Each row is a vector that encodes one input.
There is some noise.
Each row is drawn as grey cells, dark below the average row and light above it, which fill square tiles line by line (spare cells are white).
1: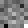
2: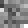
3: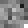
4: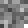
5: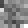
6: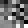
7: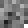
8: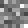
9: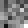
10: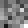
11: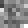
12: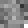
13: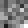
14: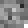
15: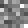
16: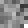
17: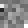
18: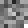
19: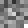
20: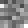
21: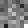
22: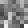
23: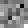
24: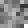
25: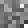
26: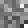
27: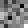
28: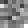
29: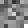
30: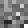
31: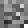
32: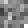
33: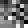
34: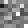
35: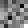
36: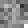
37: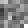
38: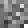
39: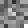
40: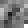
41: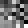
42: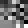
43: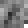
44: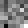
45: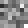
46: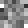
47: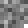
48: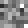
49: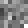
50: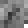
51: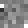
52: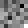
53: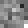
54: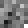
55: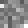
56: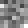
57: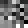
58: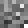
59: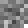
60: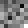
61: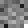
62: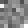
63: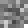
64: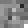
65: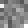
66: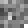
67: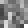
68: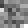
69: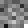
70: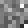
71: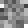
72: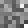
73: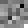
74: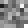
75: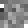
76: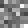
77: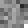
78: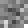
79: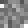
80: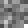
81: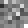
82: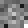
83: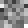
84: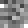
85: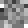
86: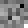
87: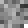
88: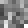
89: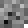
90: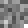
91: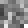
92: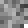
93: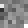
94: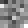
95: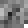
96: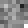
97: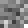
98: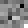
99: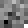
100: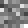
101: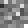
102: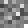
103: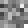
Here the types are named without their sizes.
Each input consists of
either a fixed value, or a point on each of two lines.
